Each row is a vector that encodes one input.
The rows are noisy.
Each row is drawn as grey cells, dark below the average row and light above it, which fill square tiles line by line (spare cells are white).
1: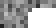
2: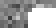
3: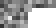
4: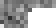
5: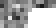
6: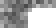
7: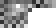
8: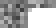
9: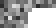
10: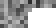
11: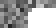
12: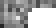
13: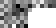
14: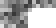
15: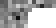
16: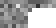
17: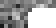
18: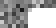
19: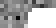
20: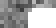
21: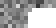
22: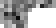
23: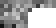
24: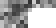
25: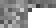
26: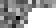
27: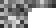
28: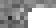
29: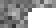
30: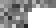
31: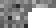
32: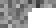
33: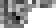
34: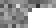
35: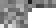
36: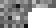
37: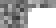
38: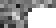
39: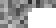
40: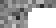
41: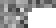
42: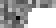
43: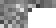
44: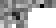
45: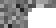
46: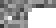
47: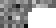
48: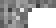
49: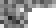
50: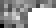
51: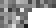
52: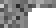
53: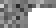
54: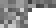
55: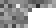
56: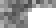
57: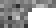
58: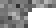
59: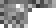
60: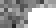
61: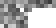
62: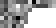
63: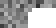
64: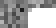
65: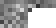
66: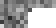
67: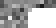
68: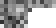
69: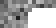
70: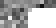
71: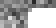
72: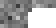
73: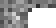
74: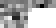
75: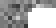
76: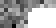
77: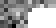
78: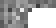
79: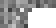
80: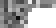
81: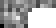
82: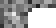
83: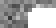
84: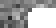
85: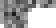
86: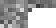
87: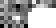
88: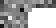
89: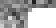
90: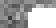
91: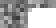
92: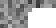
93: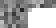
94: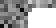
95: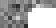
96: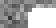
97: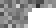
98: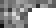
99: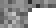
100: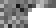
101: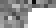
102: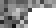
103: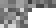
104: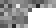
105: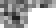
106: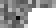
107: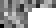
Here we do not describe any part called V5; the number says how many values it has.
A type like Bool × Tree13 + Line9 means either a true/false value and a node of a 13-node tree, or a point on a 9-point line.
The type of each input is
Bool × (Line6 + V5).
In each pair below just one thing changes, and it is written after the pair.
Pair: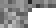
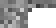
the place on the 6-point line
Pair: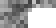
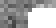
the place on the 6-point line
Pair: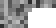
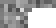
the place on the 6-point line
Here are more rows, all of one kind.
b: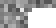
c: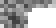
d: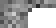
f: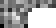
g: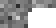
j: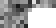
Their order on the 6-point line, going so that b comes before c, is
d, g, f, b, c, j.
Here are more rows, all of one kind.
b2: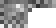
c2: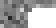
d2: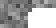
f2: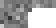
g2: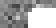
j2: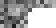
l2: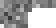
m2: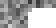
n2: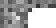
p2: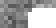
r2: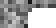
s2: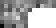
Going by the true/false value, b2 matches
m2, n2, r2 and s2.
